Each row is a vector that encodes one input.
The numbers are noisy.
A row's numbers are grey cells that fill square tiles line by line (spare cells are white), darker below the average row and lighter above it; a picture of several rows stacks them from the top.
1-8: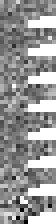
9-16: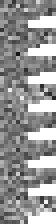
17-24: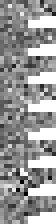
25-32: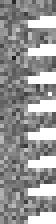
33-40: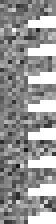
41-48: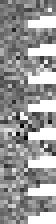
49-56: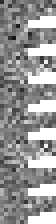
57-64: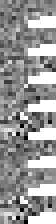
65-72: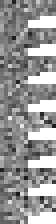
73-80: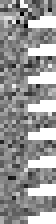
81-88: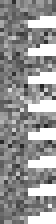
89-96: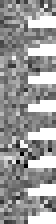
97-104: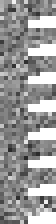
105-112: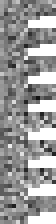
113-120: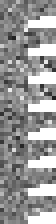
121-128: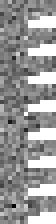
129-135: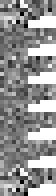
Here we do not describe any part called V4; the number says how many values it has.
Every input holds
a list of up to three items, each a true/false value and a value of V4.
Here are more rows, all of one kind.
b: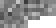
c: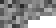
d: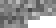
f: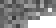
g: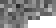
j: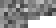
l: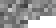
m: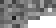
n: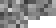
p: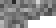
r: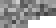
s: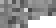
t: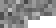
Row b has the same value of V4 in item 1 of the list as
d, l, n and t.
